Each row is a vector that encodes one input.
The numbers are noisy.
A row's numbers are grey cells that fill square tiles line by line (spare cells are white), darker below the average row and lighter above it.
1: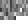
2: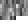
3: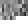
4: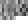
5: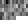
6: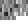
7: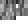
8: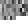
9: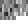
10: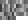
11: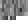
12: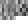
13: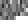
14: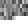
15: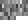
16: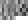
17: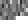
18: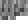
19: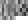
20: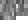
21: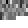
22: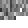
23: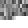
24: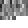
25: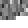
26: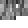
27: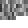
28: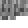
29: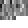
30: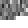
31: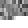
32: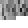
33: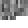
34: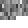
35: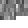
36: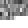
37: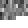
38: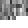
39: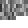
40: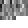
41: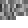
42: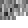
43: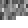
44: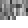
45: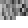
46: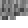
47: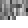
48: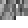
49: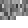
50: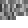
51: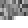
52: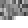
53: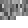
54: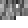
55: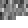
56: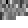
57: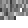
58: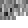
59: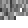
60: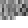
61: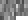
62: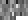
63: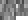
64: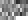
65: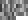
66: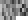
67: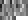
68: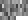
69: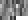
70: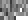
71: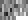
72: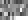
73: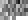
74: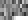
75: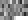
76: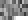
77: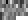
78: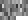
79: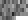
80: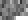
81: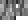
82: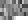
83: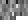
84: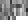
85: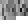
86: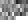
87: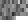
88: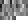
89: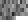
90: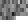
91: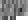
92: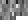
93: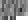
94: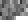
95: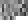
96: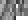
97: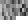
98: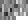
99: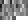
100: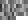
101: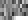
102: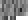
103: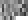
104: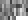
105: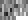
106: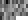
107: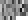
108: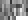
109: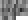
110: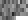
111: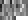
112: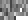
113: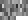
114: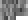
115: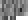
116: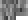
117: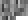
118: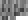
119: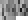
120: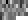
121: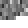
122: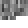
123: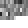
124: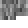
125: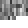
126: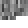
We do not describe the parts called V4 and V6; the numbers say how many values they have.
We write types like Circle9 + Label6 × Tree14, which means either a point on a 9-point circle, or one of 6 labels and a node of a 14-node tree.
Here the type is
(Circle5 + Line5) × V4 + V6.
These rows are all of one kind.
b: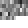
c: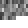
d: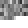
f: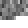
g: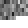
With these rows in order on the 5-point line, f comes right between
c and d.
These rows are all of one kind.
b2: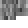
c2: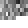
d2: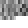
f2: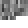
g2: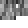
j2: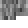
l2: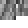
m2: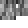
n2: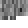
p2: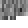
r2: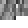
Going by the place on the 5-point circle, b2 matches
c2, g2, j2 and m2.
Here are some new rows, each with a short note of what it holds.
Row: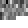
a point on a 5-point line and a value of V4
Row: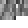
a point on a 5-point circle and a value of V4
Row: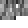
a point on a 5-point circle and a value of V4
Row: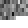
a point on a 5-point line and a value of V4
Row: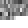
a point on a 5-point line and a value of V4
